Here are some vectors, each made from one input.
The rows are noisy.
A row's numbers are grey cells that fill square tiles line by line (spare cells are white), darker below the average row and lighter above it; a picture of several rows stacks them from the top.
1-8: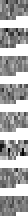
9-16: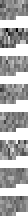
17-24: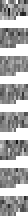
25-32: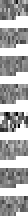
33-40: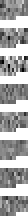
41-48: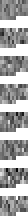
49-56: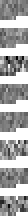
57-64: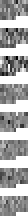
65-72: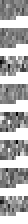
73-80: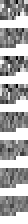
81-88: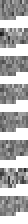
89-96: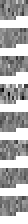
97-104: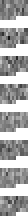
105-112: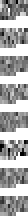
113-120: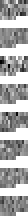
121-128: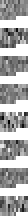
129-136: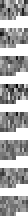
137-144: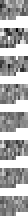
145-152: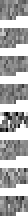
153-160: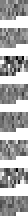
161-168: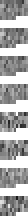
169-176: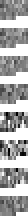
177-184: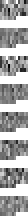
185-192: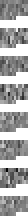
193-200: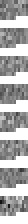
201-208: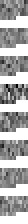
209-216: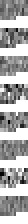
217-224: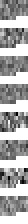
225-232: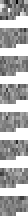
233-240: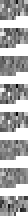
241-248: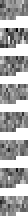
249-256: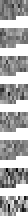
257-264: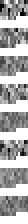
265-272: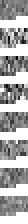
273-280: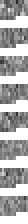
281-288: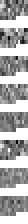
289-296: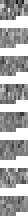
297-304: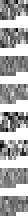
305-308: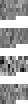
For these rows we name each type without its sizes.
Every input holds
a point on a line, together with either a fixed value, or four true/false values.
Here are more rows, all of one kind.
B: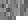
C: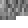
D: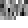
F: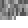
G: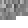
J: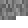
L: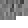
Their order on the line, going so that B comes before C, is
D, B, J, L, F, C, G.
